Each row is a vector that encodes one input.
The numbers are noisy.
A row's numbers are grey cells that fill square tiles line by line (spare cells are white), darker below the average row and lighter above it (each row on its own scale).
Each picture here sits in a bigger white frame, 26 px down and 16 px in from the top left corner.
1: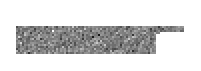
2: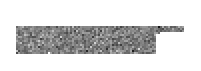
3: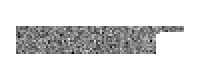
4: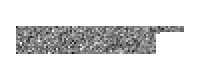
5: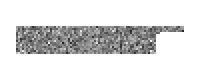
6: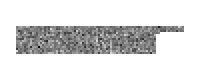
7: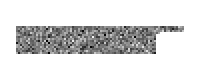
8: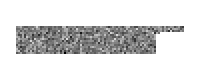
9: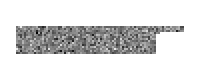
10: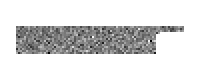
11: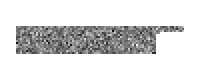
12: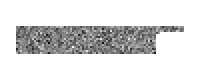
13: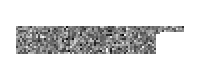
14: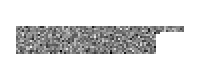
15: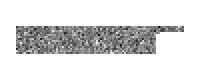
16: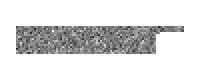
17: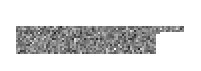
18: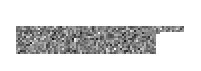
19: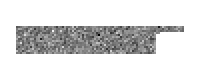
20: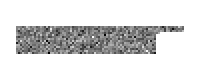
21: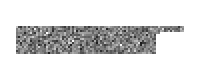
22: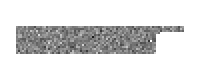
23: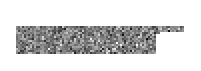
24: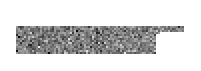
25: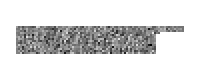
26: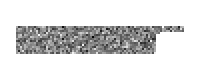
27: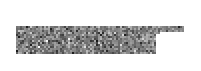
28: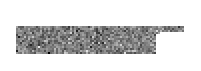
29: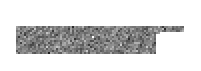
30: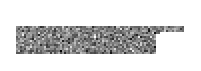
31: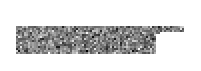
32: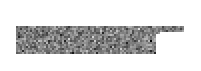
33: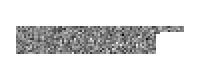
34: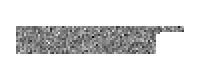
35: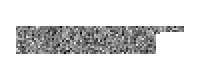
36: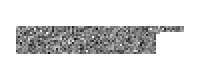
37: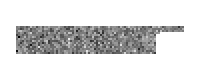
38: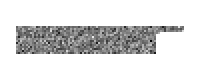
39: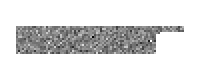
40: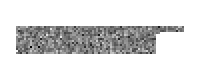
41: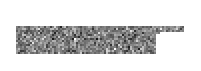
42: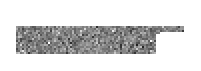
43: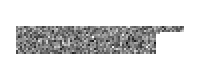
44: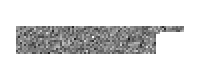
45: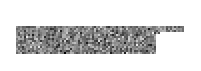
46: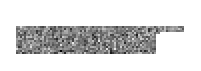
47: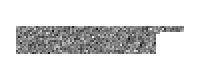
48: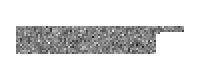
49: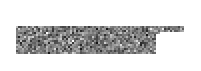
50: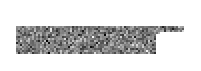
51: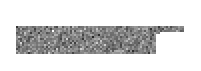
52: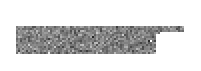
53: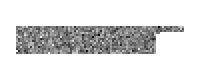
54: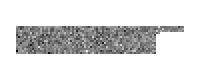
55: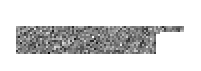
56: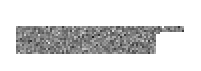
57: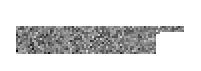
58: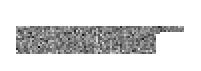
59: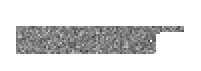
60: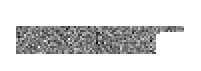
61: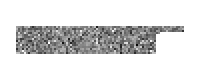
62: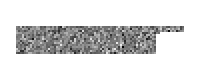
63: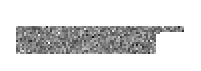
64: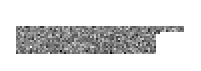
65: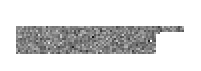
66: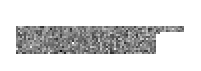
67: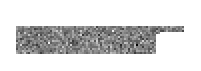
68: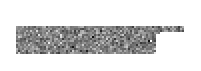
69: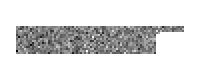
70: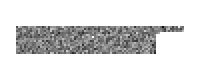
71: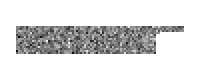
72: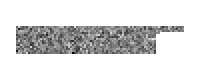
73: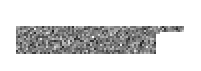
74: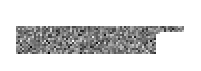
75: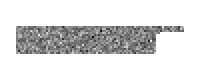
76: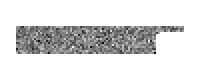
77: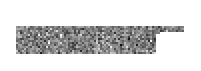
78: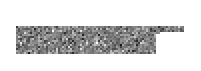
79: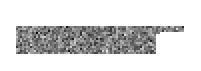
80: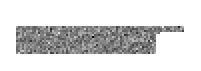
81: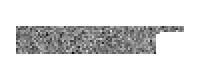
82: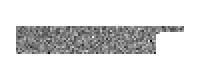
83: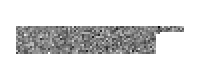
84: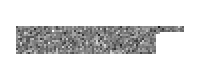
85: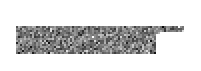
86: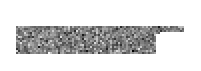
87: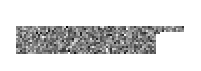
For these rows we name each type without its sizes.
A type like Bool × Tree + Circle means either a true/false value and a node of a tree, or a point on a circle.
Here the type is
Bool × Bool × Bool + Label.
